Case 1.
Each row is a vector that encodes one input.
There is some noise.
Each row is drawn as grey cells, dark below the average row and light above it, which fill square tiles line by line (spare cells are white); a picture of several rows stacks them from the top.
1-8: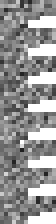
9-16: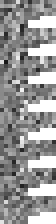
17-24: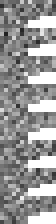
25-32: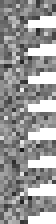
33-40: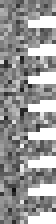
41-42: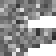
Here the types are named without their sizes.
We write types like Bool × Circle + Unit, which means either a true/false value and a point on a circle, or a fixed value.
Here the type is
Line.
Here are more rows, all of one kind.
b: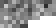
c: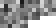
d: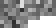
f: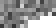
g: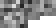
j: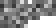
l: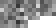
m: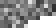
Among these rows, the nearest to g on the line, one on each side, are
b and c.
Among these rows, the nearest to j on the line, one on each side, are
d and m.
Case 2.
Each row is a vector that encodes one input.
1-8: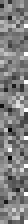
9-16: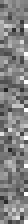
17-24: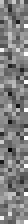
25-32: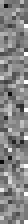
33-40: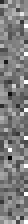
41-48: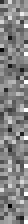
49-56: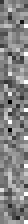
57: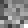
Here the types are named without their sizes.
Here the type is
Line × Line.
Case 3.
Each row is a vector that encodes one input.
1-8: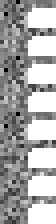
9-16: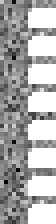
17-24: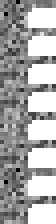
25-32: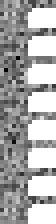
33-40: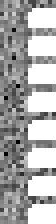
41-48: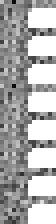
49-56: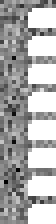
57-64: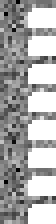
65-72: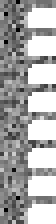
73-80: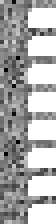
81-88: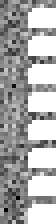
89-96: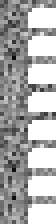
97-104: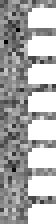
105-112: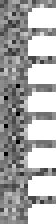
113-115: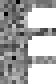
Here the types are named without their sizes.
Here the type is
Label.
